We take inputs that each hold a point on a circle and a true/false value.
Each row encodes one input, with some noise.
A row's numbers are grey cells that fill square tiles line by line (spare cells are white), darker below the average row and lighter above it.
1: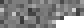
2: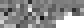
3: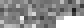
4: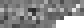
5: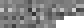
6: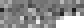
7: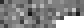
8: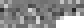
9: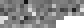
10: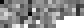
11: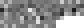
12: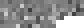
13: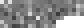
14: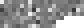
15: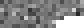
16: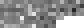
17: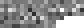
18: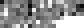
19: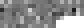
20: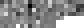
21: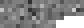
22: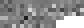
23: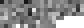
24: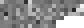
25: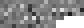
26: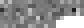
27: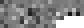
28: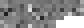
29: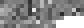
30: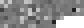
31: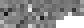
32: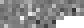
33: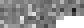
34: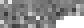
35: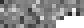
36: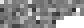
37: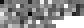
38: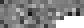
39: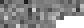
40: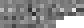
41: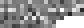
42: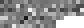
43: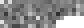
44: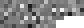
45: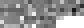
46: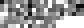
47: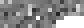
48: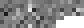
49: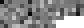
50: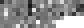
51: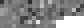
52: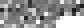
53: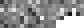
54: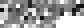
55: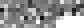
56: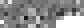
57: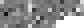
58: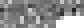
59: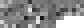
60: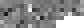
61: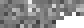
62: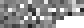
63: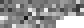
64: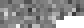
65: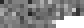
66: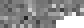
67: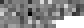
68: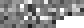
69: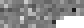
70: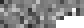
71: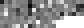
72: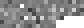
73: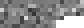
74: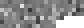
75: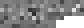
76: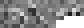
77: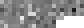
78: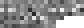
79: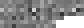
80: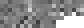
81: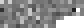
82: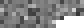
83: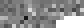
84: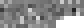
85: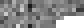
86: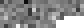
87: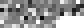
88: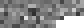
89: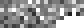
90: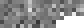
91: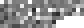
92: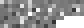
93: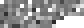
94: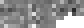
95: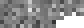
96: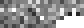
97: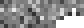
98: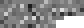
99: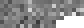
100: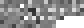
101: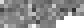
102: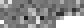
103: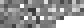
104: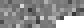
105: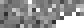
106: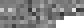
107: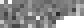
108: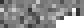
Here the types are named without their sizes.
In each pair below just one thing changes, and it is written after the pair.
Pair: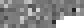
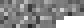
the true/false value
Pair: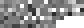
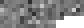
the place on the circle
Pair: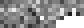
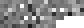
the place on the circle
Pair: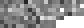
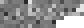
the true/false value
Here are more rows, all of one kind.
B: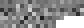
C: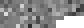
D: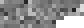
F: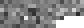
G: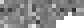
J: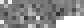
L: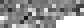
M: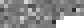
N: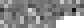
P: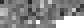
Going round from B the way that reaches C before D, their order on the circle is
B, F, P, J, N, M, C, G, D, L.
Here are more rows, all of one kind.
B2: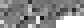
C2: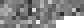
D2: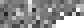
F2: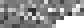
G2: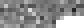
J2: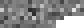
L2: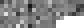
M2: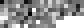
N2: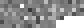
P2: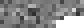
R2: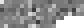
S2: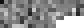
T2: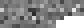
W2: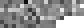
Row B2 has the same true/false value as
D2, G2 and R2.
